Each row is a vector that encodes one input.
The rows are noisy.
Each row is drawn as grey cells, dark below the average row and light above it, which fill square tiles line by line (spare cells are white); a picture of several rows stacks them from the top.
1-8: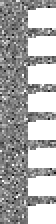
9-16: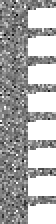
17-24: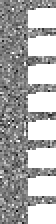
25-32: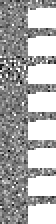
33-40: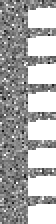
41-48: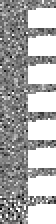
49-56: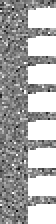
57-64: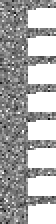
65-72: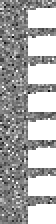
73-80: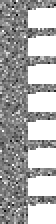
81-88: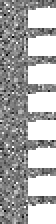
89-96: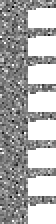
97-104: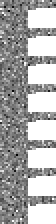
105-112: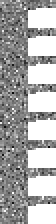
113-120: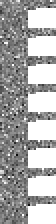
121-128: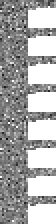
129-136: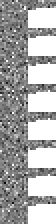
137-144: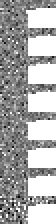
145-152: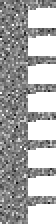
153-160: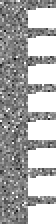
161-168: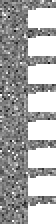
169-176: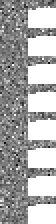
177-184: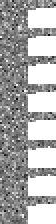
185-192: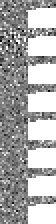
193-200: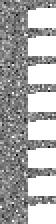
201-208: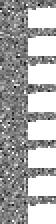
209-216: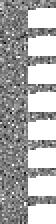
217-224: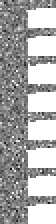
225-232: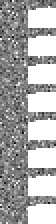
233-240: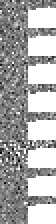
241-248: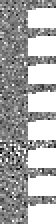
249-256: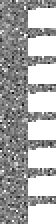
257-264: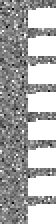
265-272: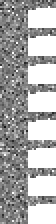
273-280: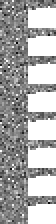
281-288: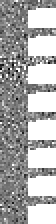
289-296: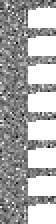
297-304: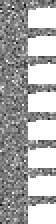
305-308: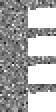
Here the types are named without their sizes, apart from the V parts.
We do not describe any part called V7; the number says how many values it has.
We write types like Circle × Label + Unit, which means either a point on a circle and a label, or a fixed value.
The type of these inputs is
List(Bool × V7).
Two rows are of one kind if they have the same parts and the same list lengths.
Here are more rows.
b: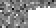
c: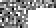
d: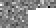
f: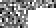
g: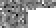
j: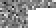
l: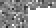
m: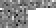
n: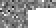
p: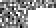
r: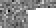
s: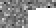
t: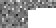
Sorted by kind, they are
b, l
c, f, p
d, g, j, m, n, r, s, t

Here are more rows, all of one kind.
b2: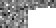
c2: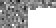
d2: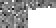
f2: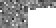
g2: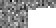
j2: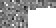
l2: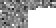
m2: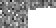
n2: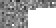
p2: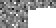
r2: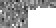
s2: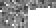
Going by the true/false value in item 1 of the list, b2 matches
d2, g2 and m2.
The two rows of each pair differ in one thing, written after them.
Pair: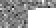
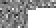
the true/false value in item 2 of the list
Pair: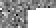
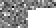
the true/false value in item 2 of the list
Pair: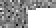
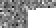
the true/false value in item 2 of the list
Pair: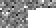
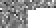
the true/false value in item 2 of the list
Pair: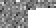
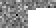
the value of V7 in item 1 of the list
